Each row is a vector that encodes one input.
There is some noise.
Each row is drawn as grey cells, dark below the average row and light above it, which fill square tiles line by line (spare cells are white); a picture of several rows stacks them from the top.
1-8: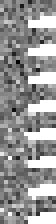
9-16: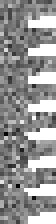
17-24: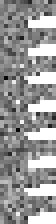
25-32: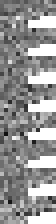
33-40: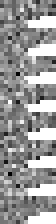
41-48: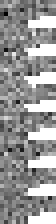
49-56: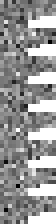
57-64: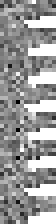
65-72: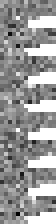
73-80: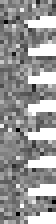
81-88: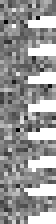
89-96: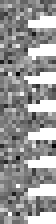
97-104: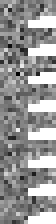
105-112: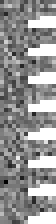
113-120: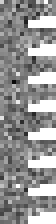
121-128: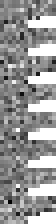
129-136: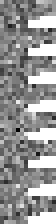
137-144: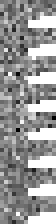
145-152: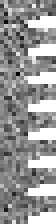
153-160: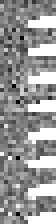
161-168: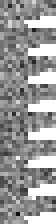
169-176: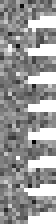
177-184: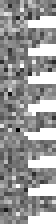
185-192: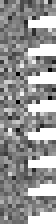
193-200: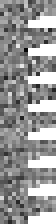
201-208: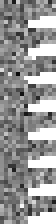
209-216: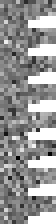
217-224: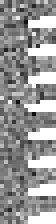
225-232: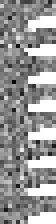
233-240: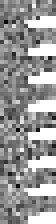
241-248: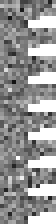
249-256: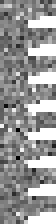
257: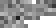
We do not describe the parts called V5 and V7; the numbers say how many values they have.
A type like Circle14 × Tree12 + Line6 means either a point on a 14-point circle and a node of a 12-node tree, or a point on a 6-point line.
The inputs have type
(Line6 × Line10 × V5 + Line13) × V7.
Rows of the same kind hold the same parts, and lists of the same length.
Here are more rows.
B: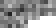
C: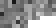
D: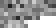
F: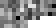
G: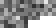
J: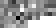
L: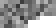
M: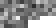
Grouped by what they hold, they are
B, C, G, L, M
D, F, J

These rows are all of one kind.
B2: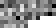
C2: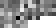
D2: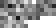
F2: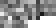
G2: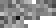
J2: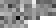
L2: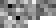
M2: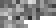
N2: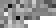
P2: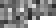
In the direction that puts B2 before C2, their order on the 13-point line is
P2, B2, C2, J2, N2, G2, M2, D2, L2, F2.
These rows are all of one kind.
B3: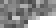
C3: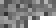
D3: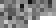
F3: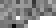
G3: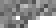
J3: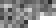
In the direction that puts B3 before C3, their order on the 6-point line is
J3, G3, F3, B3, D3, C3.
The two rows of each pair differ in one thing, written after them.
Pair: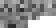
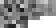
the value of V7
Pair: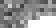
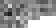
the value of V5
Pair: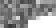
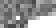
the value of V5
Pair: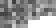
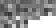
the value of V7
